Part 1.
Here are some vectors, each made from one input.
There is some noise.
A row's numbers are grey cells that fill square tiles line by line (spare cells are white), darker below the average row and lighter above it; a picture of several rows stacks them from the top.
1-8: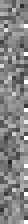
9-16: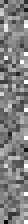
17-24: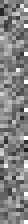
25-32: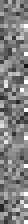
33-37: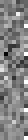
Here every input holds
a point on a 3-point line and a point on a 6-point line.
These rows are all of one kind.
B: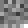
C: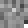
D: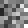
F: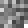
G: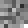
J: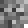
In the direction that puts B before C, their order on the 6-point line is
J, B, G, C, D, F.
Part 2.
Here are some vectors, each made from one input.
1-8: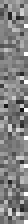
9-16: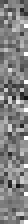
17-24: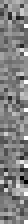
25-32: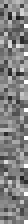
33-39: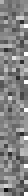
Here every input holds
three true/false values.
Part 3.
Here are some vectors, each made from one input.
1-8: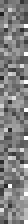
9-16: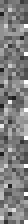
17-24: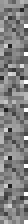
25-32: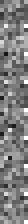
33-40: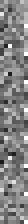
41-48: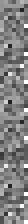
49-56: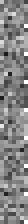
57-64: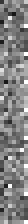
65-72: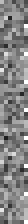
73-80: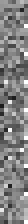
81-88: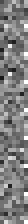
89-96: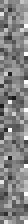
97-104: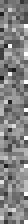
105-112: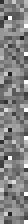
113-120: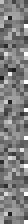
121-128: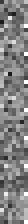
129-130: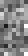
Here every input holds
four true/false values.
